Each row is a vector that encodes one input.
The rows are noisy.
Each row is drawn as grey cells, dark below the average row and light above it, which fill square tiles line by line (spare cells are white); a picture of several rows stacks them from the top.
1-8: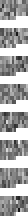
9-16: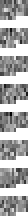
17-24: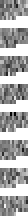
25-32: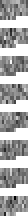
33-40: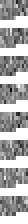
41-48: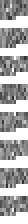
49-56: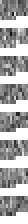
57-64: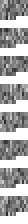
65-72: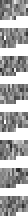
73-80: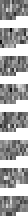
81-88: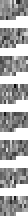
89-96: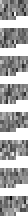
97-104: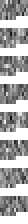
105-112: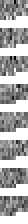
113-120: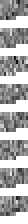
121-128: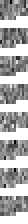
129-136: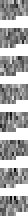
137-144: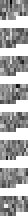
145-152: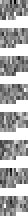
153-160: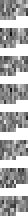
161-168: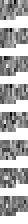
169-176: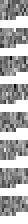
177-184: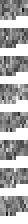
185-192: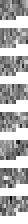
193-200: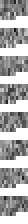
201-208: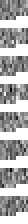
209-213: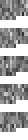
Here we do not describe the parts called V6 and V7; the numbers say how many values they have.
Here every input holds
a value of V6, together with either a point on a 5-point line, a true/false value and a value of V7, or a node of an 8-node tree.
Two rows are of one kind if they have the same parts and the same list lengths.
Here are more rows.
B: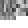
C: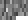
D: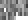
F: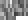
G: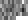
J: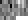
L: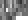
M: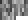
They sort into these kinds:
B, D, J, M
C, F, G, L

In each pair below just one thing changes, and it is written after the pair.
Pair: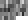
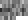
the place on the 5-point line
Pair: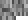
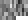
the place on the 5-point line
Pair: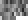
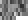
the true/false value
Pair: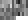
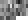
the place on the 5-point line
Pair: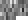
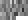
the value of V7
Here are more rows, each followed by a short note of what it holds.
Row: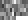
a node of an 8-node tree and a value of V6
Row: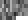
a point on a 5-point line, a true/false value, a value of V6 and a value of V7
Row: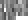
a node of an 8-node tree and a value of V6
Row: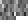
a point on a 5-point line, a true/false value, a value of V6 and a value of V7
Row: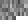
a point on a 5-point line, a true/false value, a value of V6 and a value of V7
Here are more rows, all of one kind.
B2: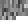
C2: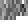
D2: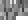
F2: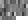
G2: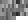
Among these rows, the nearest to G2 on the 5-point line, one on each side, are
B2 and F2.
